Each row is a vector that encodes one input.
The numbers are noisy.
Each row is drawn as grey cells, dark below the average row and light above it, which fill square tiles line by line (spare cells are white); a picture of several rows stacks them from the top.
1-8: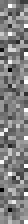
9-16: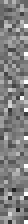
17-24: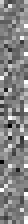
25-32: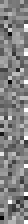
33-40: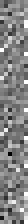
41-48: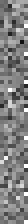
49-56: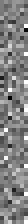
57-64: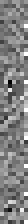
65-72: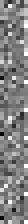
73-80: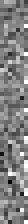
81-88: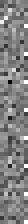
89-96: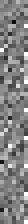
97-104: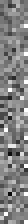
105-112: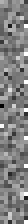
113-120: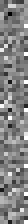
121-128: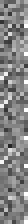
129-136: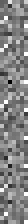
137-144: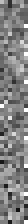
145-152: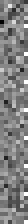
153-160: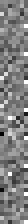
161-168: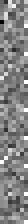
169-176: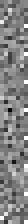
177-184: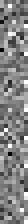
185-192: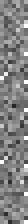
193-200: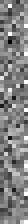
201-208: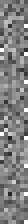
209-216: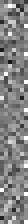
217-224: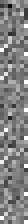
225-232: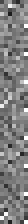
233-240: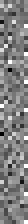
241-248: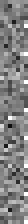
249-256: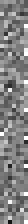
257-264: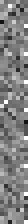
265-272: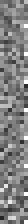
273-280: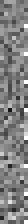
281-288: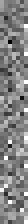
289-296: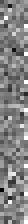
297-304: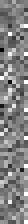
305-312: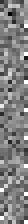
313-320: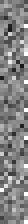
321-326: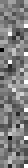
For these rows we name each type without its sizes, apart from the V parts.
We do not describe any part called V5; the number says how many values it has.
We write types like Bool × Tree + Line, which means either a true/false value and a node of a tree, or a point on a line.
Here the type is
Line × (Line + List(V5)).
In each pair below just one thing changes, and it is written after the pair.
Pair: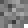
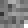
the value of V5 in item 1 of the list
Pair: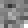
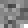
the value of V5 in item 2 of the list
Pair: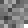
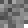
the value of V5 in item 1 of the list
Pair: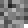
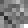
the value of V5 in item 1 of the list
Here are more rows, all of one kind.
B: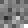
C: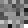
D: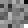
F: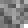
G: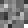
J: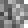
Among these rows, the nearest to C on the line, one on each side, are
B and D.
